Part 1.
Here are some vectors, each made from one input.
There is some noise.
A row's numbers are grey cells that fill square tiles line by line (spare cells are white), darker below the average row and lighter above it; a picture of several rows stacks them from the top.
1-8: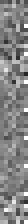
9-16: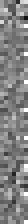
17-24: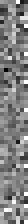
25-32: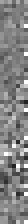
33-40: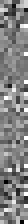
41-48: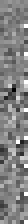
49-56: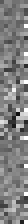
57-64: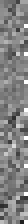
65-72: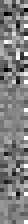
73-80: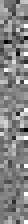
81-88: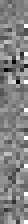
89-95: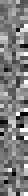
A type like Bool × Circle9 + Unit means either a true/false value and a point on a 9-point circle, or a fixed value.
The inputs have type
Bool × Bool × Bool × Bool.
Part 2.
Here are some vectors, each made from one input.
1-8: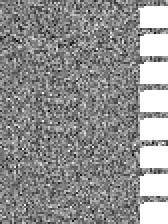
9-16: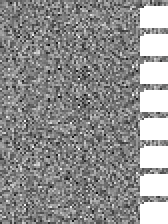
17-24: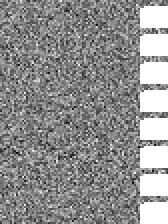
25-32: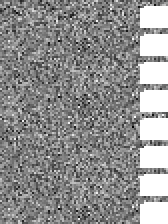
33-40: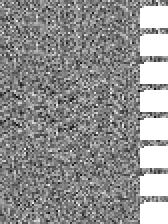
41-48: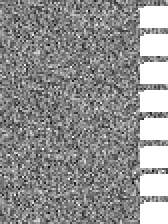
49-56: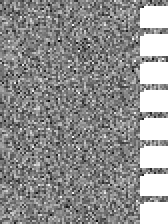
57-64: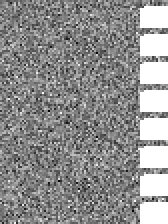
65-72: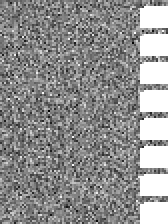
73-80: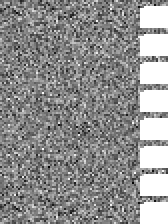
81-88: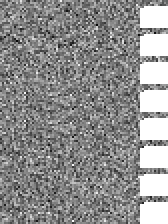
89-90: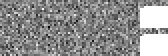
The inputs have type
Line11.
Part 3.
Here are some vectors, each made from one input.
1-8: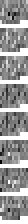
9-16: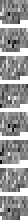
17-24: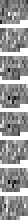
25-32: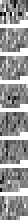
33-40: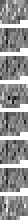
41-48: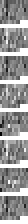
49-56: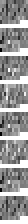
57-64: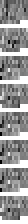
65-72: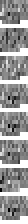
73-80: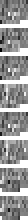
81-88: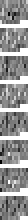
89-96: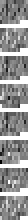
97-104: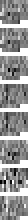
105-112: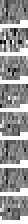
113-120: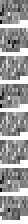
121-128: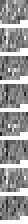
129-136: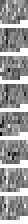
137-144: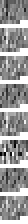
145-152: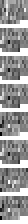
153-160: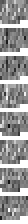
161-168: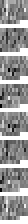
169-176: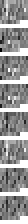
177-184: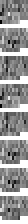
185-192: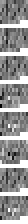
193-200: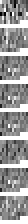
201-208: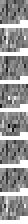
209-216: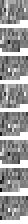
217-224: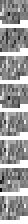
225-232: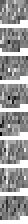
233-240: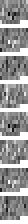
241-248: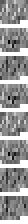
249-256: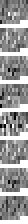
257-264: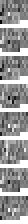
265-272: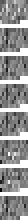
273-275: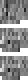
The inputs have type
Bool × Bool × Bool + Unit.
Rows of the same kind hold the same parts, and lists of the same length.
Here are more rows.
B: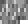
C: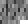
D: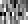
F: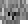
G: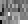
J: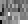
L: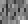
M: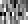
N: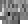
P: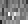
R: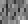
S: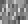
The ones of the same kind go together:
B, C, F, G, J, L, N, P, R, S
D, M

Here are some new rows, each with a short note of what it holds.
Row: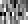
a fixed value
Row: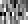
a fixed value
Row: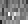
three true/false values
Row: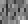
three true/false values
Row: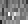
three true/false values
